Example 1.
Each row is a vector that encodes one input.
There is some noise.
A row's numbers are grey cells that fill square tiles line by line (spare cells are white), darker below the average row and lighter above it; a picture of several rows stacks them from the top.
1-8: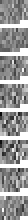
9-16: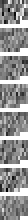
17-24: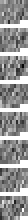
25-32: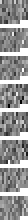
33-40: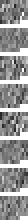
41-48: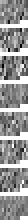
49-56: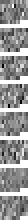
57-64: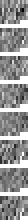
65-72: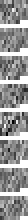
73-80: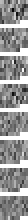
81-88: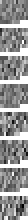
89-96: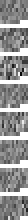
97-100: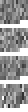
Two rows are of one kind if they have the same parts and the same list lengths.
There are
2 kinds of row.
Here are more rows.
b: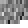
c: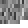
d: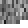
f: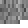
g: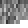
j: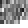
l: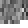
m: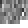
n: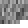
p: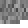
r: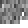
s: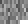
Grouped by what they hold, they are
b, d, f, l, n, p
c, g, j, m, r, s

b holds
a point on an 8-point line.
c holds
a point on a 5-point circle.
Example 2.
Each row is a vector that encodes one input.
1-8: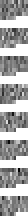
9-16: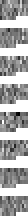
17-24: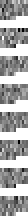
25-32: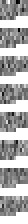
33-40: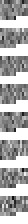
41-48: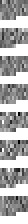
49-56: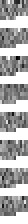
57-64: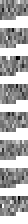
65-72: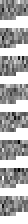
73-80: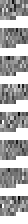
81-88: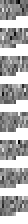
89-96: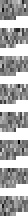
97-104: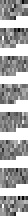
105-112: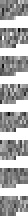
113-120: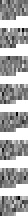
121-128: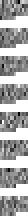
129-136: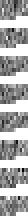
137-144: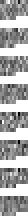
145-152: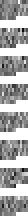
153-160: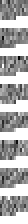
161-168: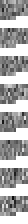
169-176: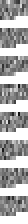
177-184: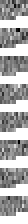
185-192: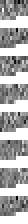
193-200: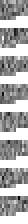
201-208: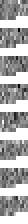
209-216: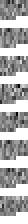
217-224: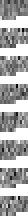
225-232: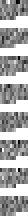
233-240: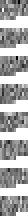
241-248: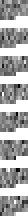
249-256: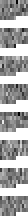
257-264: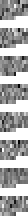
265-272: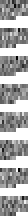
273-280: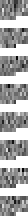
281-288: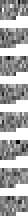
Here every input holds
one of 11 labels and three true/false values.
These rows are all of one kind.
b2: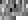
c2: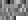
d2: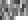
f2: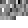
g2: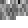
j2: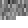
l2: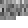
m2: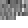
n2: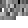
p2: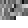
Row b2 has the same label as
f2, g2 and l2.
